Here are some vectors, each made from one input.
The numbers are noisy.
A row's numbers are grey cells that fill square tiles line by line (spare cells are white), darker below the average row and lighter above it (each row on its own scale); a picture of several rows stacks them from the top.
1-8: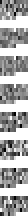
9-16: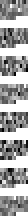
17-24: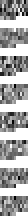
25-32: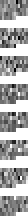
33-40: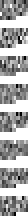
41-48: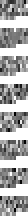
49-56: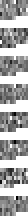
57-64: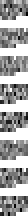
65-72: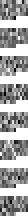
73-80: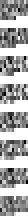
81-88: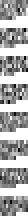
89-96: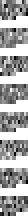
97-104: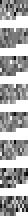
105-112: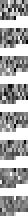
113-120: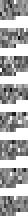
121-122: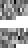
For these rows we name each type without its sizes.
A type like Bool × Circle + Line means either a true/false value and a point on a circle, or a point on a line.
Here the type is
List(Circle).
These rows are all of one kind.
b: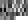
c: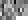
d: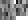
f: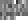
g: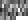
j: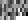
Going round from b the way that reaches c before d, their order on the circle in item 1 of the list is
b, j, g, c, d, f.
